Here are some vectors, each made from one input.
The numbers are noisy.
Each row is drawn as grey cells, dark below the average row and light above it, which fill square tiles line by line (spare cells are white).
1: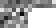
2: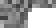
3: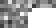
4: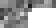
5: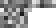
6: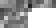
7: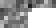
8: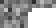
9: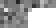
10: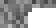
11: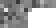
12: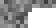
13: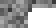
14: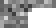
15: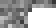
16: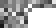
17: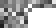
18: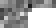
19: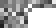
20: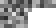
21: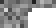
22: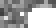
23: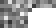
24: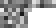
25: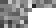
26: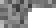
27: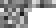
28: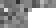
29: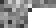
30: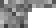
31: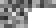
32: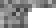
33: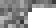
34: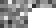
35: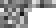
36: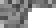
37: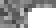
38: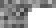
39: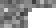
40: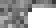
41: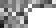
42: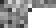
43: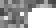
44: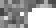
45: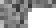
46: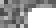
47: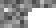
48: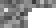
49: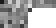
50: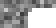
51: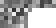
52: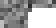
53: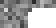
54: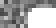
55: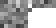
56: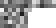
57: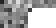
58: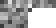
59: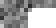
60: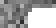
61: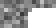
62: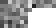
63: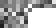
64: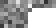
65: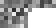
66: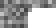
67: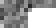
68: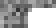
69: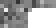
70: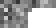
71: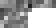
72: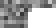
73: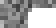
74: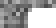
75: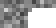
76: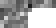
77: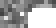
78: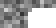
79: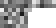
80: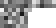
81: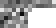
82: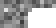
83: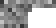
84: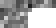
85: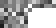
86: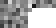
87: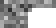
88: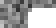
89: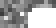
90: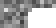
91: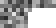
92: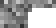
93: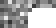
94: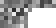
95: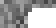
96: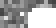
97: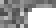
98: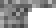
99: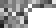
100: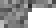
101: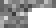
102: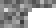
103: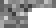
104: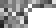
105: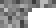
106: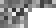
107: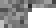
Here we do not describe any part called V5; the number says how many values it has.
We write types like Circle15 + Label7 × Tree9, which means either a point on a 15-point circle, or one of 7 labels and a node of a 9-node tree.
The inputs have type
List2(Bool × Line4) × V5.
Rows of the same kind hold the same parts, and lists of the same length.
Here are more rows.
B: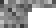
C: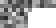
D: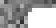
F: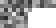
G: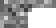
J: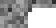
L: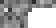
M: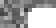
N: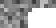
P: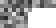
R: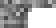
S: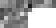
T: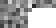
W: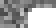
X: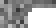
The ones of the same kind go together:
B, D, J, L, N, R, X
C, F, P
G, M, S, T, W

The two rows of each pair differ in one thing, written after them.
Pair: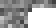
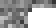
the place on the 4-point line in item 2 of the list
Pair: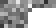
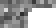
the value of V5
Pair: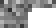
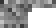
the true/false value in item 2 of the list
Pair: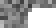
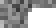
the place on the 4-point line in item 1 of the list
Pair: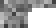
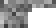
the place on the 4-point line in item 1 of the list
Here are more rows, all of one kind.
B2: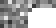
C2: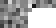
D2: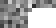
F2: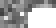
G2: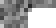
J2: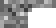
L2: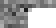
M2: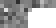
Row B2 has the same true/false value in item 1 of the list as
F2 and J2.
